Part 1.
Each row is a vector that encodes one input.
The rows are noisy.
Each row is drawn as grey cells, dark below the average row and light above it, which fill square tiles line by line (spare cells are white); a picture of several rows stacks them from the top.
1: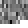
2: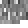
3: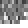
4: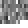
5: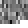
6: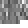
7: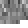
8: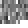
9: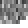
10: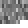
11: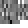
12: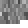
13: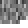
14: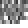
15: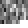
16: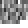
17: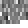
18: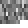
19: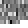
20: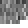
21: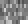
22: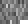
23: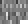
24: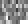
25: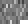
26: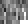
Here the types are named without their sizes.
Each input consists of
a point on a line.
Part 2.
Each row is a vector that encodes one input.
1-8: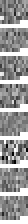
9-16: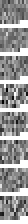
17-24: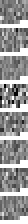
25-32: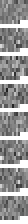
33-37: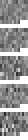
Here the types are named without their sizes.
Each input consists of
a point on a line.
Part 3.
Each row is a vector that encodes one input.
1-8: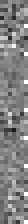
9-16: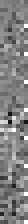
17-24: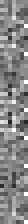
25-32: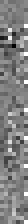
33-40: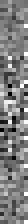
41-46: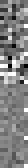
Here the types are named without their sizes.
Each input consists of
a point on a line.
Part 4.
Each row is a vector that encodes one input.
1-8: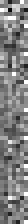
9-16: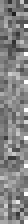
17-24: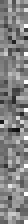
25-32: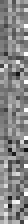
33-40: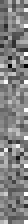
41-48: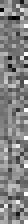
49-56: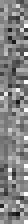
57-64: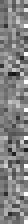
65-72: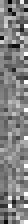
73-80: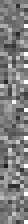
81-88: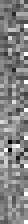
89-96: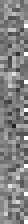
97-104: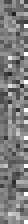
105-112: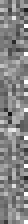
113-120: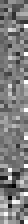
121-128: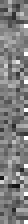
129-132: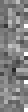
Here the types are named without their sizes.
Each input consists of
a point on a line.
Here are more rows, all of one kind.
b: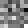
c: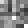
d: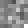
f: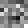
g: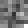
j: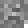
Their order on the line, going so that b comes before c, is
g, b, c, d, j, f.
